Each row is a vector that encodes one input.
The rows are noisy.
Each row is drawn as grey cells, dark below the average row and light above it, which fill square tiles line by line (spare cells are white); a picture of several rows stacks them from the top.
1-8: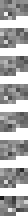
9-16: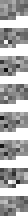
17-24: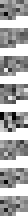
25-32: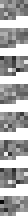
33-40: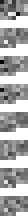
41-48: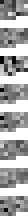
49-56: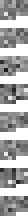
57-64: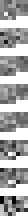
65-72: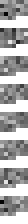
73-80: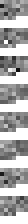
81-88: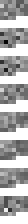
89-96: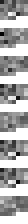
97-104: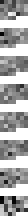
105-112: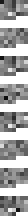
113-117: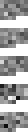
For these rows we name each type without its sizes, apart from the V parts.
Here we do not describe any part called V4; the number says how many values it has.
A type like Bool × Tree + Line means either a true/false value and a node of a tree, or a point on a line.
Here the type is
Bool × V4 + List(Line).
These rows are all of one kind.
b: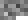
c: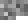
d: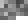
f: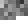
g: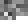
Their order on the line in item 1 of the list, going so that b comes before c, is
g, b, c, d, f.
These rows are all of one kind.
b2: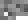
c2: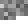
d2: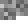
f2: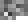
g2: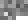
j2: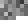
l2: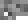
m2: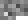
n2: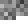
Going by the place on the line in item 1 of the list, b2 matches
l2 and m2.
